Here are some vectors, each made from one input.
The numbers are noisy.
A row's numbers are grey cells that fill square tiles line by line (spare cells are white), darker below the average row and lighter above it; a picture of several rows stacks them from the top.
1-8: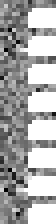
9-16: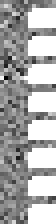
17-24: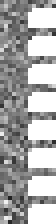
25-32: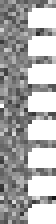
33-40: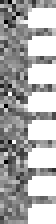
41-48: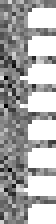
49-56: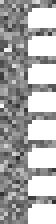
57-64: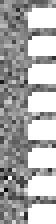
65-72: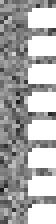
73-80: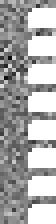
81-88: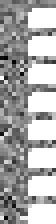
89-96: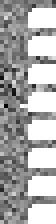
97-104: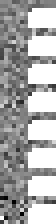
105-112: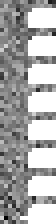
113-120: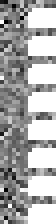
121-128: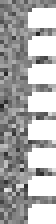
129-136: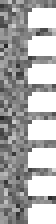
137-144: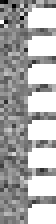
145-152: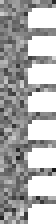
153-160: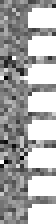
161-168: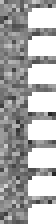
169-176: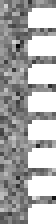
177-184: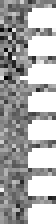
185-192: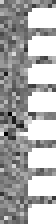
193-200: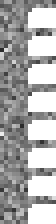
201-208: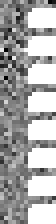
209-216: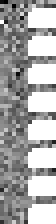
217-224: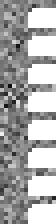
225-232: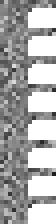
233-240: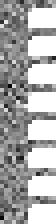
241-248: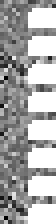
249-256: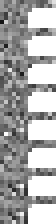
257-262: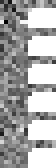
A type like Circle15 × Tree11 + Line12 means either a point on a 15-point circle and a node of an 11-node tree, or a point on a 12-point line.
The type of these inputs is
Bool × Line8 + List2(Circle9 + Line5).
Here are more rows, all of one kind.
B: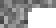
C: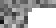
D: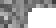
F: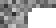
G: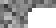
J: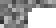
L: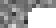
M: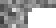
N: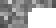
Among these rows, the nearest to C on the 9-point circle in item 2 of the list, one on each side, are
F and G.
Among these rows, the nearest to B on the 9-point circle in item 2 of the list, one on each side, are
D and J.
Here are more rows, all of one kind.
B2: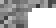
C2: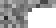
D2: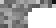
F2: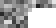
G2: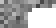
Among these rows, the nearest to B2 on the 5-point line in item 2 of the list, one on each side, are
C2 and D2.
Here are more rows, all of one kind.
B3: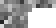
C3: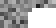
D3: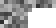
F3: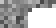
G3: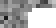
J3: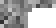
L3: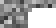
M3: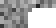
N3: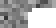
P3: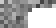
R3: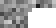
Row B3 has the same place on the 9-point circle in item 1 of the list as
D3, F3, J3 and P3.
